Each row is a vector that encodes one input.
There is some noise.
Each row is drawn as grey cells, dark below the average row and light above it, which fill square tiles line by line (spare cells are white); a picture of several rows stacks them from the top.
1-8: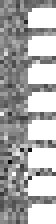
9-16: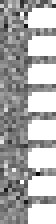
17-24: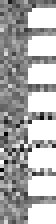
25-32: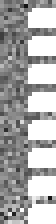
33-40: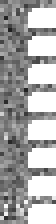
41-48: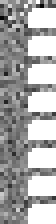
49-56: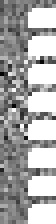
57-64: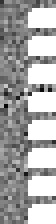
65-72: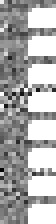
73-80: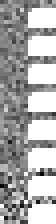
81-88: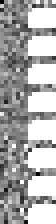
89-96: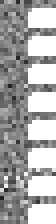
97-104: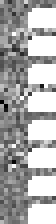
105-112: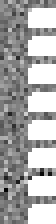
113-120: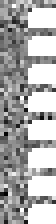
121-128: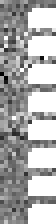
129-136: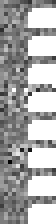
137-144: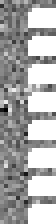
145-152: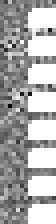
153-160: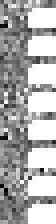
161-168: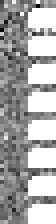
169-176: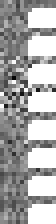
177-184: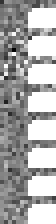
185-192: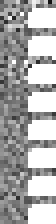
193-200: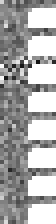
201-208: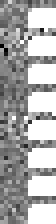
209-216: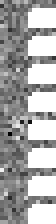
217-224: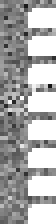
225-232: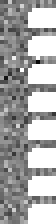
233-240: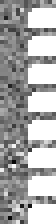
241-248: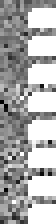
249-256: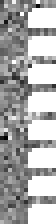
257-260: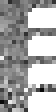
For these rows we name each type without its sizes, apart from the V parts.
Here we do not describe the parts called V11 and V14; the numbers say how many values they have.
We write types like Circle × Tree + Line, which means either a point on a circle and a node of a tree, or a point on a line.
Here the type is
(Label + Tree) × V11 + V14.
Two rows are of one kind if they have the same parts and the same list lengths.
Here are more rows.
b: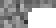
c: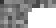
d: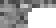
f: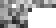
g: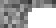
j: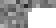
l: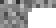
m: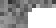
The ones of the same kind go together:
b, c, d, g, l
f
j, m

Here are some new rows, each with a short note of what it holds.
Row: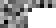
a value of V14
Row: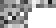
a value of V14
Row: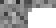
a node of a tree and a value of V11
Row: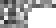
a value of V14
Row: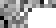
a value of V14
